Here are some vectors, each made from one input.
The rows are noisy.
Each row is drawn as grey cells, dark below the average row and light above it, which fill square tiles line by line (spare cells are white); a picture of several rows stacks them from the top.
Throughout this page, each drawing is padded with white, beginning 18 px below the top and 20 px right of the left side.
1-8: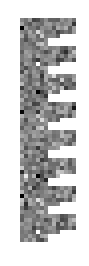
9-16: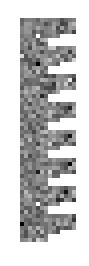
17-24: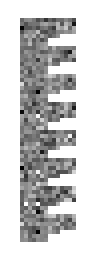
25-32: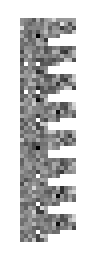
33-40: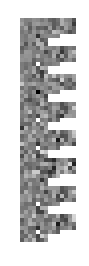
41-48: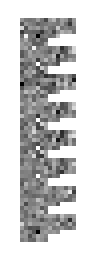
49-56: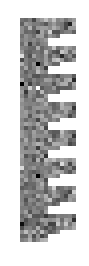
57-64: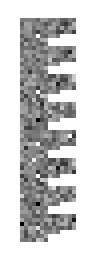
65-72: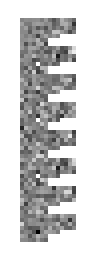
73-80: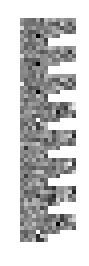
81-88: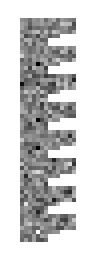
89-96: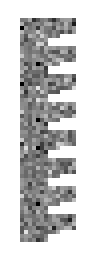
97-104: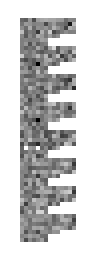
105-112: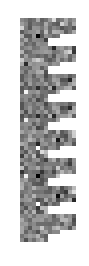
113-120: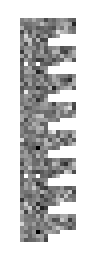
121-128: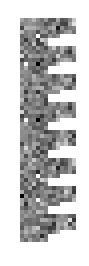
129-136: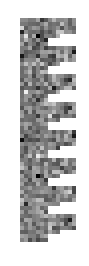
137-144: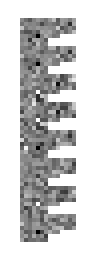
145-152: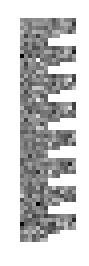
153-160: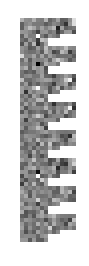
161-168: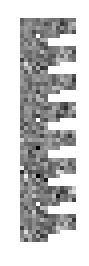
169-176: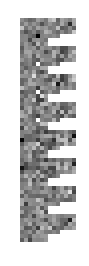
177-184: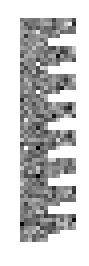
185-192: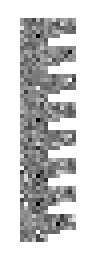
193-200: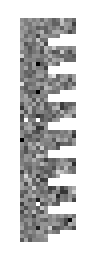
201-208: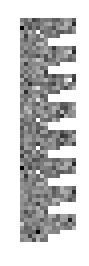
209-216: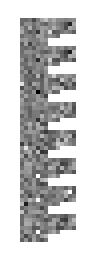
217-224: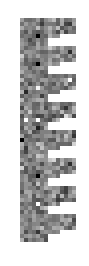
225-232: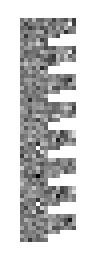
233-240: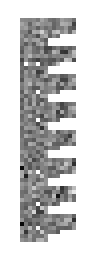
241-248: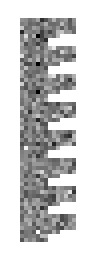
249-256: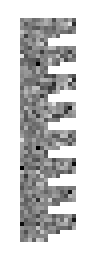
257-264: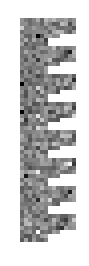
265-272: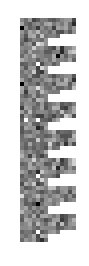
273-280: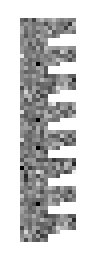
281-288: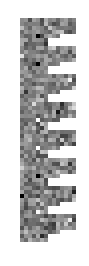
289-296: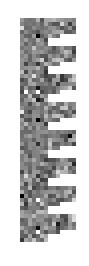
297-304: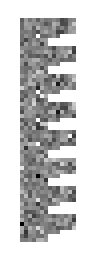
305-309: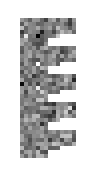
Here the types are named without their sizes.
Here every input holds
a point on a line, together with a list of points on a circle.
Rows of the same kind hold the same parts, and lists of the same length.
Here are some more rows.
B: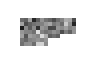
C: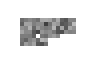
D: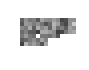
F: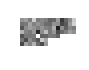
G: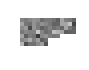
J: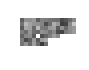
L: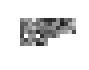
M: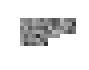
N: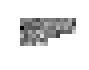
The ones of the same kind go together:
B, G
C, F, J, M
D, N
L

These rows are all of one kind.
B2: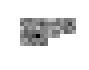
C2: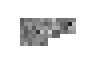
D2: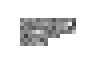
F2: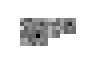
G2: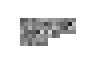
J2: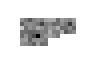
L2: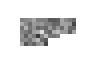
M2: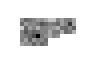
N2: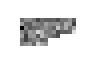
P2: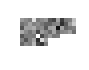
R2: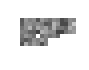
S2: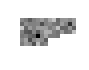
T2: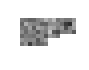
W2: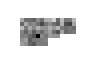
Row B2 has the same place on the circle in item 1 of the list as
G2, M2 and P2.
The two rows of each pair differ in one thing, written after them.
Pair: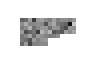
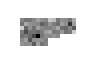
the place on the line
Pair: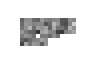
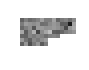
the place on the line
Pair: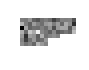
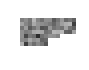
the place on the line
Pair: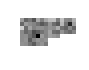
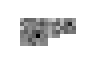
the place on the circle in item 1 of the list
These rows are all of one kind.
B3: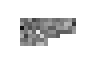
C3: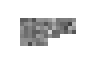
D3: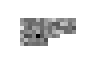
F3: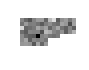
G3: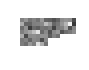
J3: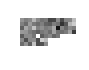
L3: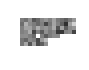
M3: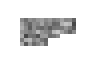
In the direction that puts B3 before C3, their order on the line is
B3, G3, M3, D3, F3, C3, L3, J3.
